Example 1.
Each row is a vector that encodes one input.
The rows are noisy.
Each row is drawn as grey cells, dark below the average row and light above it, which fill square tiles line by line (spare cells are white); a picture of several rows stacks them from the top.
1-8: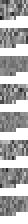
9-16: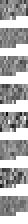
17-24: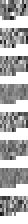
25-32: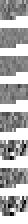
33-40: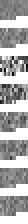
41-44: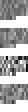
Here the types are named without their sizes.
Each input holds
a point on a line, together with either a fixed value, or three true/false values.
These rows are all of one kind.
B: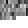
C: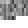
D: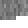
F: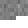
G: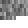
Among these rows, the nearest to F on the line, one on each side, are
C and D.
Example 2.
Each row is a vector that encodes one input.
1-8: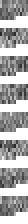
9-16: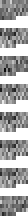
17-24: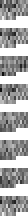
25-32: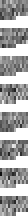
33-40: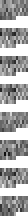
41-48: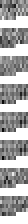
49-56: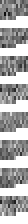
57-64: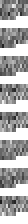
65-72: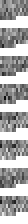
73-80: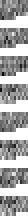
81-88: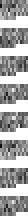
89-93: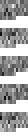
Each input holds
either one of 5 labels, or a node of a 13-node tree.
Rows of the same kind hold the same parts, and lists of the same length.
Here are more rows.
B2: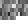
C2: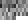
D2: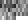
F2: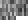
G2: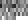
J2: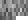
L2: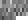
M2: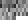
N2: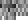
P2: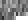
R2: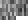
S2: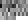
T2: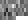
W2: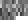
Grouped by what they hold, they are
B2, F2, J2, L2, P2, R2, T2, W2
C2, D2, G2, M2, N2, S2

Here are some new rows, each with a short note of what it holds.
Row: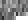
a node of a 13-node tree
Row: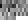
one of 5 labels
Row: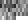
one of 5 labels
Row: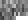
a node of a 13-node tree
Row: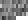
a node of a 13-node tree
